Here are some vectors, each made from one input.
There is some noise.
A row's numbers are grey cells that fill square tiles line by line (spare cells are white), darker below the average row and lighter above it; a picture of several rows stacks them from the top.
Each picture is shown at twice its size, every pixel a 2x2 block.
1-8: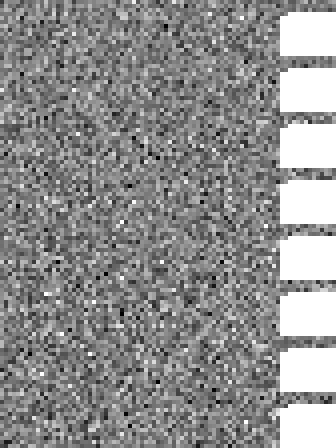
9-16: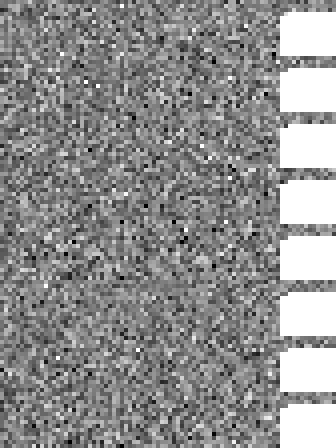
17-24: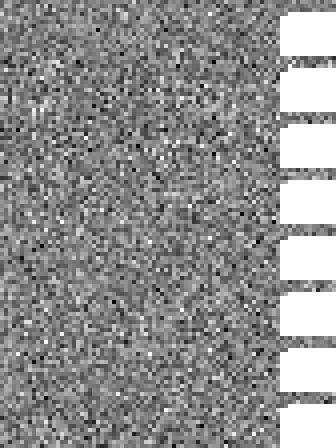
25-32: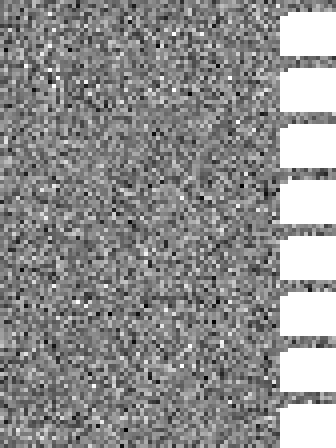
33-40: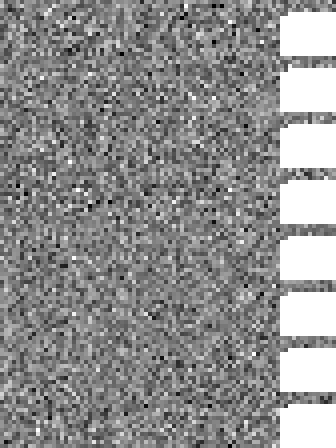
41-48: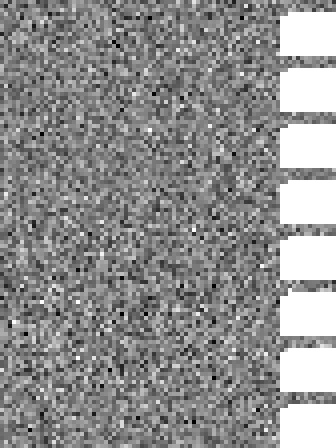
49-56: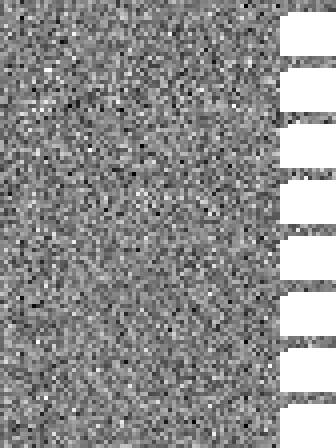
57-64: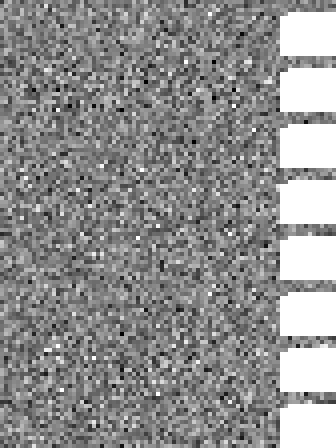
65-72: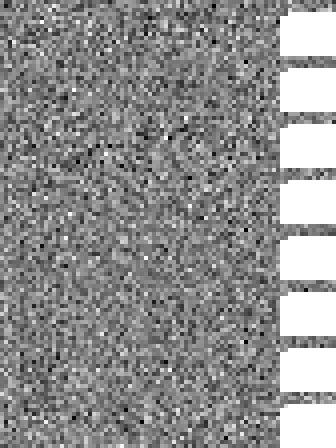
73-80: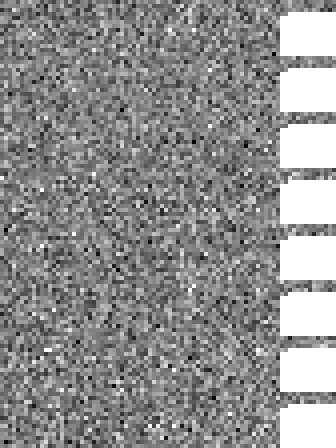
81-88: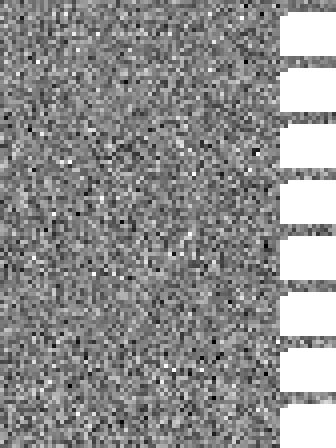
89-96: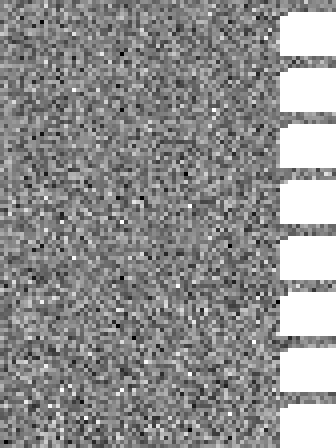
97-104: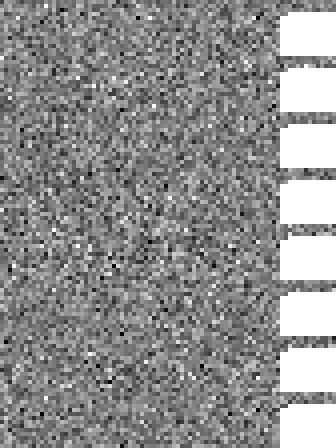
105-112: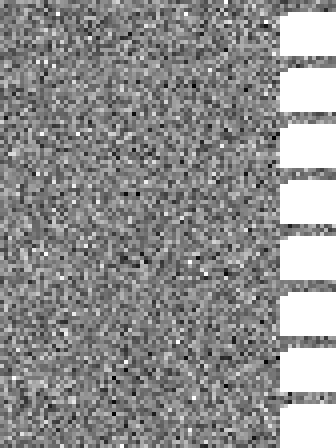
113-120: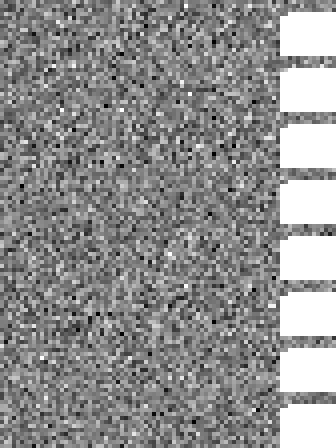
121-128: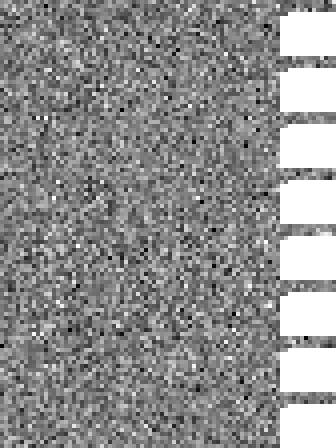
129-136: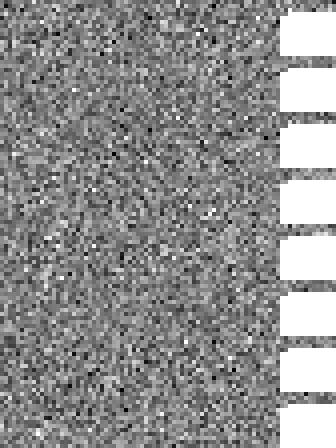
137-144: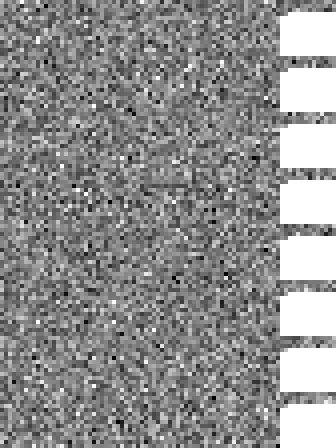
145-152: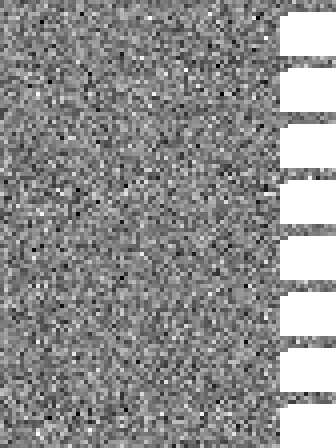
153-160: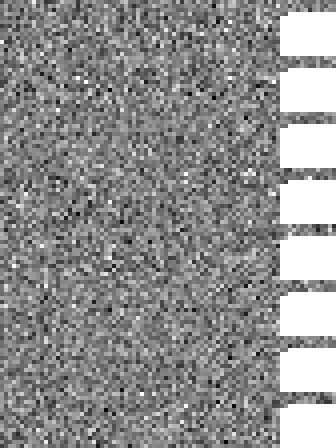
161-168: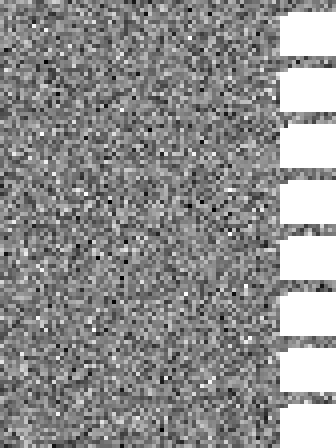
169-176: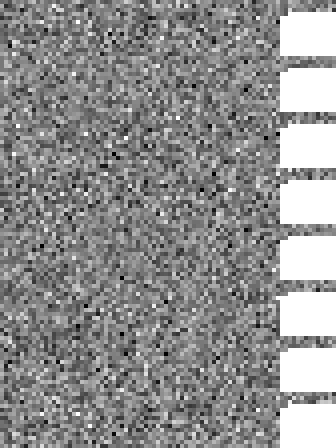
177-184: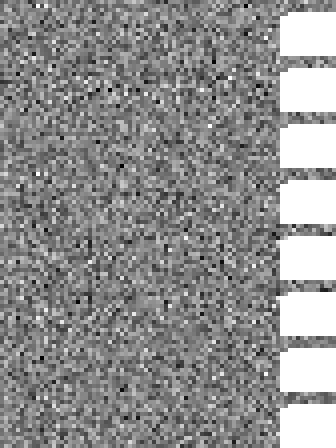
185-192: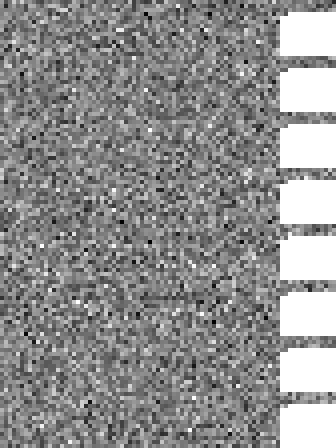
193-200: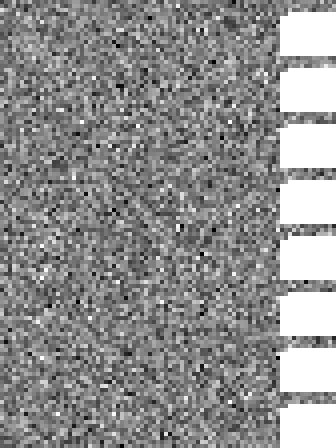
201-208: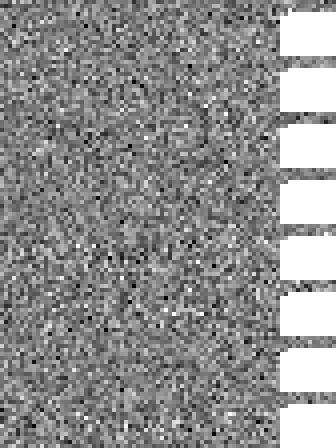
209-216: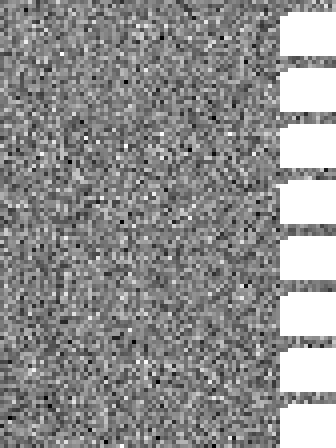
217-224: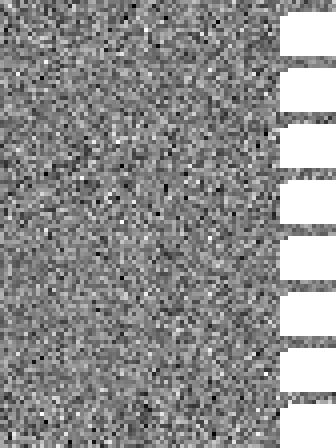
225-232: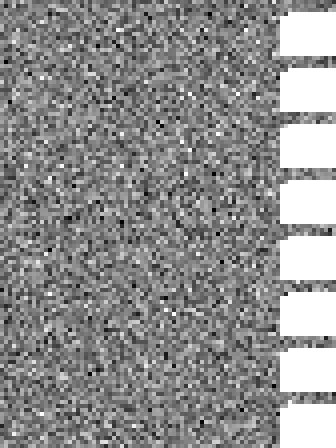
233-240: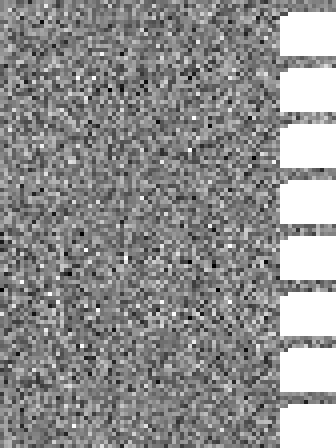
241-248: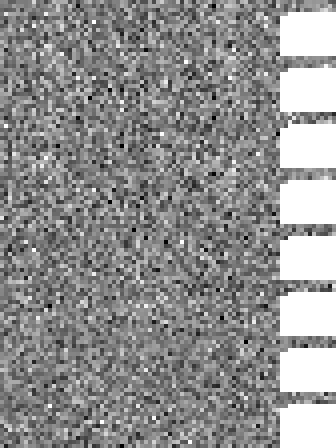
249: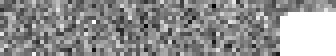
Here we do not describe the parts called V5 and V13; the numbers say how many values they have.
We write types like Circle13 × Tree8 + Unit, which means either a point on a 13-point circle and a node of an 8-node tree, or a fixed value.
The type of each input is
(Line7 + V13) × V5 + Line9.
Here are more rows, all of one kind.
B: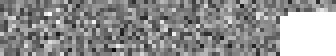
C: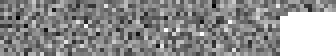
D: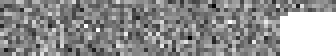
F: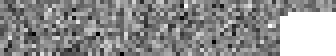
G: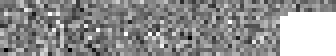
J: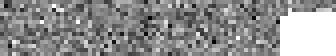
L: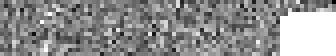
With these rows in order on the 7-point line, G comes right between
D and L.
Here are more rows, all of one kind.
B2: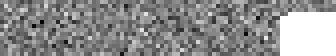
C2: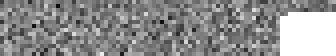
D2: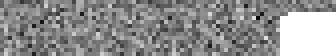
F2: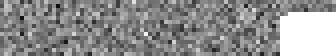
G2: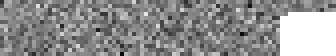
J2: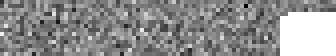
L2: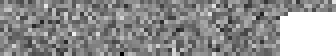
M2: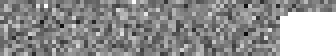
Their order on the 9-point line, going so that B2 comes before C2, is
G2, D2, L2, B2, C2, F2, J2, M2.
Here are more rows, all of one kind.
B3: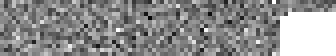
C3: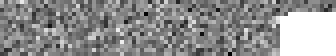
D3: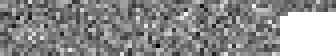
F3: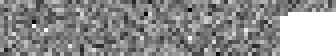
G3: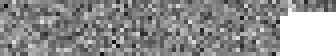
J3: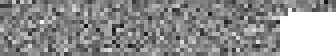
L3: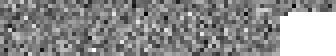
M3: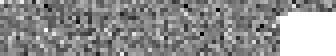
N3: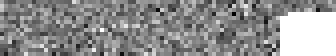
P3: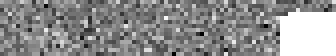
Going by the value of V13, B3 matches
C3, F3 and L3.
